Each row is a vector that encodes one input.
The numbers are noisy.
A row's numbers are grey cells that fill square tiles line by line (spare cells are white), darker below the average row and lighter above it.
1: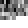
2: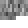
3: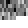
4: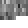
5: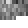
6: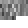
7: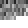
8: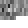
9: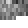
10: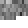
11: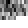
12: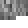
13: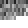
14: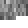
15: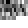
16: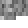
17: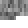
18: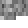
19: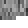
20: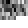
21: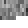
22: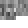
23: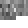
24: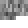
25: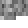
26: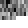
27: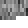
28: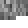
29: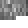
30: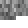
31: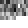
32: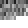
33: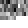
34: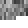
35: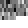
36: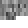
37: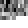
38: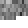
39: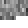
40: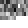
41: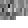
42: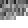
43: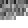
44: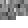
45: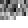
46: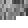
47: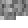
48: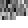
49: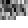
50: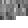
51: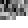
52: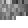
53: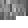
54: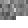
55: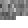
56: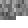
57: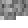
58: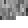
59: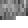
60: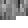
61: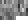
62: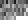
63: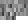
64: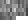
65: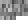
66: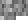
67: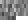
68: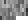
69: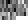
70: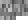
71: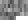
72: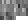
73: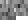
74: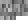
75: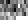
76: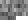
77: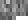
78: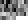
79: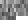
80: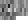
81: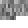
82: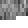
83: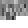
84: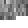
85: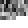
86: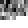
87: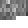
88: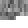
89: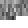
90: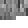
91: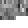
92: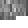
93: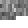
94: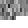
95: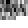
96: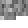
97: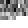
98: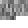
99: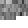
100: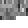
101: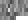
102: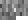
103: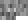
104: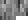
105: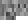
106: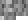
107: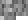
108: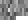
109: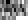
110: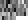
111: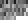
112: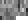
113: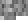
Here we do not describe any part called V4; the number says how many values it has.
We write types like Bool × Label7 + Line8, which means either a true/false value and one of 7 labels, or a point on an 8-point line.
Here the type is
List3(Line5) + V4 × V4 × V4.
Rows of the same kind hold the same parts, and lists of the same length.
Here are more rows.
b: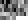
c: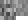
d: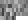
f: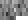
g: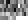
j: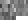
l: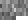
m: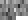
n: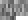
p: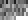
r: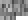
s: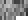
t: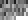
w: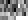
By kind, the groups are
b, g, w
c, f, j, l, m
d, n
p, t
r, s

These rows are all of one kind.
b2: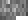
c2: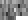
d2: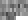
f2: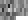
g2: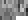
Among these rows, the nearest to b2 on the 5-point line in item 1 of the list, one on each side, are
c2 and g2.
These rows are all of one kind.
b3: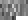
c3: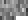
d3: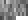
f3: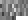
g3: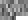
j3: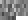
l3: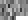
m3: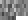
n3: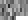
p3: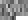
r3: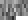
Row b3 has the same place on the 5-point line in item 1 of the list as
f3, j3, m3 and r3.
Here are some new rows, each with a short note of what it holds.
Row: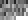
the empty list
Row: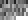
the empty list
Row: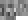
a list of three items
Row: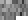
a list of one item
